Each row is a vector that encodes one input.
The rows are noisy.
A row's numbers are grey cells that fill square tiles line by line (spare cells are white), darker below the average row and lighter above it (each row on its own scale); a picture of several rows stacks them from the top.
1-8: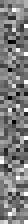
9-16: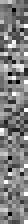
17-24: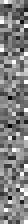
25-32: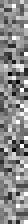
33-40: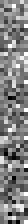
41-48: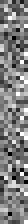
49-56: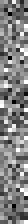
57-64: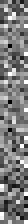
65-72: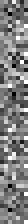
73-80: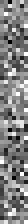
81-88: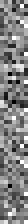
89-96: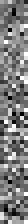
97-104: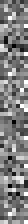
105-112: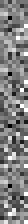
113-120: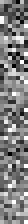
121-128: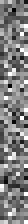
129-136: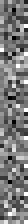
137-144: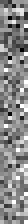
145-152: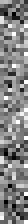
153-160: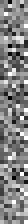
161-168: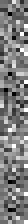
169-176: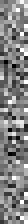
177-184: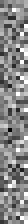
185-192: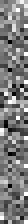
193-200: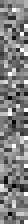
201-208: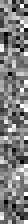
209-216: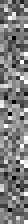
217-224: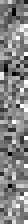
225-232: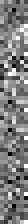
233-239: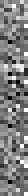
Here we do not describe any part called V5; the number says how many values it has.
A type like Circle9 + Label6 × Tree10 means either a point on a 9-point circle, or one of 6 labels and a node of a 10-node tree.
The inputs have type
Bool × Bool × Bool + Label7 × Line6 + Line9 + V5.
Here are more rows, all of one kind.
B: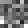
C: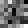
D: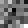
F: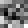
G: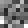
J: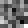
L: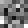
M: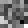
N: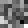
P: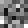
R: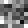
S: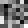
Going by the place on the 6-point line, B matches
M, N, R and S.
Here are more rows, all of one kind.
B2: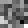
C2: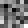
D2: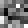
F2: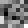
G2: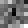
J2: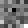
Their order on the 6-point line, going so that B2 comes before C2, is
D2, F2, B2, C2, J2, G2.
